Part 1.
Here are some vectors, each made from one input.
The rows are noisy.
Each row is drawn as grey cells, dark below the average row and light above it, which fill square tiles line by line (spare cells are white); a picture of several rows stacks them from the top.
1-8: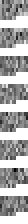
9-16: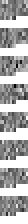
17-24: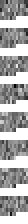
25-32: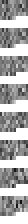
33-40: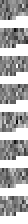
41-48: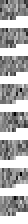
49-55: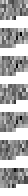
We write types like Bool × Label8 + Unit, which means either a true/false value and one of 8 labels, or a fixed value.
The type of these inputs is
Line6.
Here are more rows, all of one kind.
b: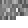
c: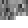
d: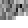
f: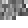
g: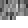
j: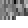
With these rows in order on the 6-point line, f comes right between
b and j.
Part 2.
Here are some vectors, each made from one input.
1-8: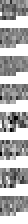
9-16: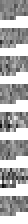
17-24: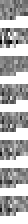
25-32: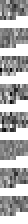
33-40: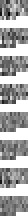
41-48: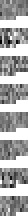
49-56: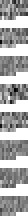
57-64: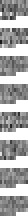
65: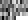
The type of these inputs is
Bool × Bool × Bool.
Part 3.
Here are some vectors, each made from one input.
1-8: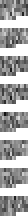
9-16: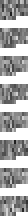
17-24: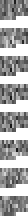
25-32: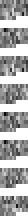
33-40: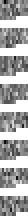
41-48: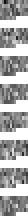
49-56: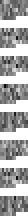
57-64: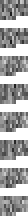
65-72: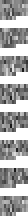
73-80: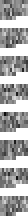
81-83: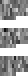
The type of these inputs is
Line8.
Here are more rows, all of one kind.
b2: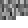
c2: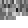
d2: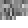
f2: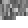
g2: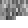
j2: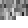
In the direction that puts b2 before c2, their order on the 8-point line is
d2, g2, f2, b2, j2, c2.
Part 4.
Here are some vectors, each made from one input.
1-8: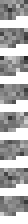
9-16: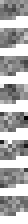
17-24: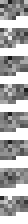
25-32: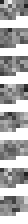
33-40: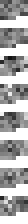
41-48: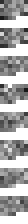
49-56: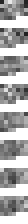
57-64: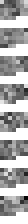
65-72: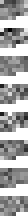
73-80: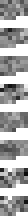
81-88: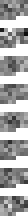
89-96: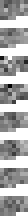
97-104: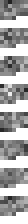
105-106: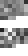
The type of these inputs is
Line11.
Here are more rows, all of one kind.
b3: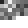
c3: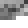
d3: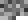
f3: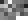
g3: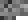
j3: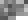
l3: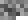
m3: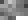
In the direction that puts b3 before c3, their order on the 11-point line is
b3, f3, m3, d3, l3, c3, j3, g3.
